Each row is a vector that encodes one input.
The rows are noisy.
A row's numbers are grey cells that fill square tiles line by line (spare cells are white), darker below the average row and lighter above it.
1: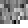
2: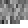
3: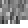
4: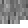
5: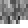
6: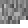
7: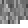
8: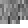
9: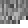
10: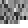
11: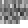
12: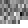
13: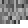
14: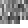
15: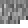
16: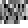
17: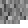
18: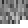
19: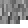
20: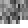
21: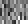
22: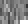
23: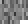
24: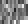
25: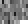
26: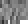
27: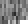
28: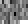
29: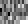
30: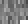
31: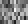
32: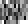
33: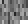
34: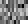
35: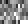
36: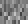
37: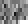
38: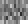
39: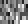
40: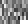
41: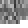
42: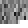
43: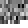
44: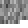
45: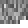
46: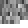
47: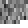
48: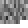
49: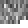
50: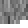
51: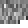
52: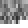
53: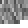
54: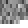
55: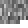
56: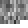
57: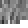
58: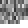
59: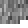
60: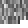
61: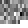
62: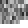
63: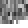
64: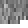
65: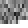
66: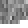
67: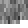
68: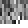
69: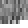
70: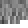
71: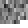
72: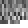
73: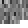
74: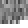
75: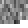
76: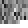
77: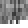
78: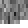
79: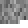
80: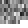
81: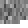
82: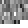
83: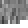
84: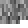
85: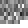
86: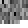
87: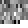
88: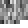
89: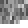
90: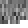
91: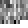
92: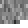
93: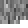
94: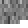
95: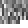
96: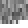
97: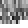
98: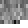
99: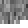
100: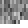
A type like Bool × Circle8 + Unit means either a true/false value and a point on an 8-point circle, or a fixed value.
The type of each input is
Line5 + Line6 + Line8.
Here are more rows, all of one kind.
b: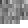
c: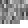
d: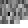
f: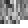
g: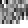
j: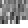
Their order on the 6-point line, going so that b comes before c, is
f, b, c, g, d, j.
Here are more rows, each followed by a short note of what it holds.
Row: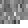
a point on a 5-point line
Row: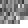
a point on a 5-point line
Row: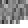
a point on a 6-point line
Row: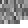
a point on a 5-point line
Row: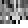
a point on an 8-point line
